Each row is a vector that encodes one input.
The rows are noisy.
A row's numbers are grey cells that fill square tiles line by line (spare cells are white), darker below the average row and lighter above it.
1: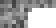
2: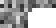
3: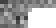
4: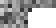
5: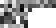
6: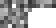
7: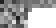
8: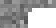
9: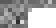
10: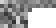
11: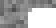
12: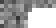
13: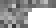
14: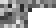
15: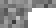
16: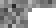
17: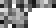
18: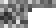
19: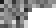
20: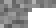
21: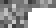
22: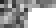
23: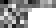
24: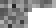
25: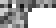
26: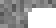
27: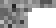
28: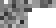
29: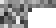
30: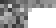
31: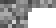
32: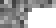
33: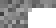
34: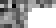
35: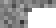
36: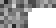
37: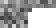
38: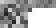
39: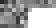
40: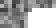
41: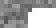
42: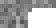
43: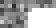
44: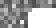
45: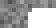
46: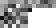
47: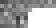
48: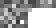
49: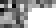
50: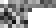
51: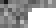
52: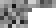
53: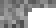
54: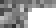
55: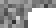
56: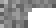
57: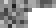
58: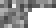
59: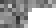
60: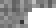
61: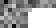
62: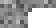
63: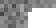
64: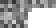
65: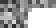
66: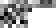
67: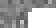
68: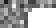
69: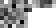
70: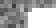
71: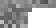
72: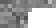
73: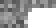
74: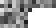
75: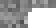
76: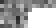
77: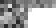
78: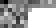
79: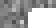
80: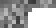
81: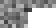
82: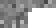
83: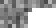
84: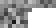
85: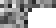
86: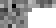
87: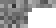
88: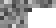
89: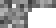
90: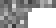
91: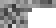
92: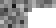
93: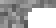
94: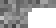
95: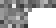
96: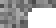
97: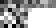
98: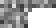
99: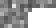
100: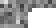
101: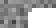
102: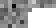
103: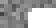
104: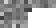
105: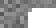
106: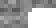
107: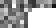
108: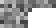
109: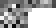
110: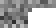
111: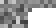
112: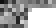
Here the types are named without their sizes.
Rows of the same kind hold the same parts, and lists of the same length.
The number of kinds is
2.
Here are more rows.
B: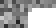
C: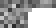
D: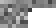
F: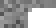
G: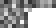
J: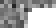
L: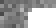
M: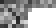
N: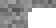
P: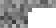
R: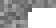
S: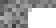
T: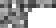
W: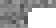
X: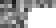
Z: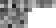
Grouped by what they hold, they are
B, C, F, G, L, N, P, S, W, Z
D, J, M, R, T, X

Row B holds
a label and a point on a line.
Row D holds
a point on each of two lines.
